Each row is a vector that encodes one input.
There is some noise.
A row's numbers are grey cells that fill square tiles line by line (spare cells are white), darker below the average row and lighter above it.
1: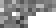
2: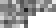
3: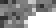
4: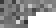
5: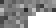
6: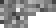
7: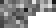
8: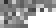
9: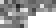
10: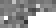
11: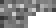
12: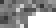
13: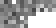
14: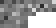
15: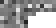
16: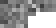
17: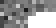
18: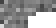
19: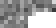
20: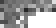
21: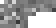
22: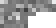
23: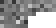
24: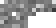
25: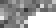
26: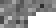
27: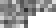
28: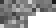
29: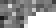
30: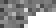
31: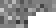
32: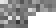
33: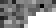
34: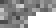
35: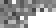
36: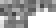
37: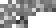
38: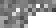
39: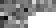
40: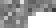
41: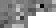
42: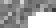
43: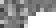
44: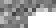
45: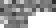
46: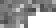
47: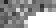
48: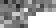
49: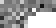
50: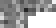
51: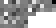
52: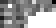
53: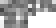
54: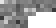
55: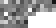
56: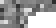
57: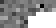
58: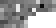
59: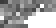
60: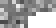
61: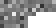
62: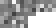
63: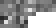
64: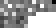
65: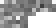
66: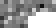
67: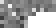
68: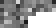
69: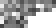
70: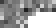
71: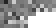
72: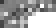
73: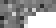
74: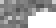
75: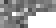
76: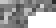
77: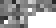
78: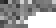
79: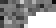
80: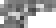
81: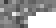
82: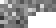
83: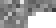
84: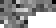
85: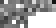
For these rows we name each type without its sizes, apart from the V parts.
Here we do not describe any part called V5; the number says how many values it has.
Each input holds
a node of a tree, together with either four true/false values, or a value of V5.
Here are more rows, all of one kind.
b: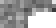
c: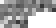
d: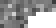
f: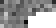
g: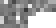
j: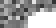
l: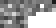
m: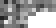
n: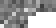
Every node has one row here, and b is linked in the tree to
d and g.
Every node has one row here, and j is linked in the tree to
m.
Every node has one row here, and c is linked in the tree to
f and n.
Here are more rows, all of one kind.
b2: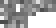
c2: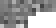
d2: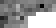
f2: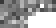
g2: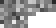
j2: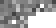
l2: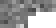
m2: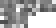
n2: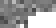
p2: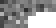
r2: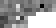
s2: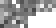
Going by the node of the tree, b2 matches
f2, g2 and j2.
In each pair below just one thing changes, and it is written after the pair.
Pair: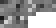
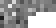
one of the four true/false values
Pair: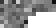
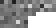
the node of the tree
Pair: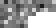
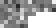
the node of the tree
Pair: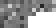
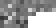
the node of the tree
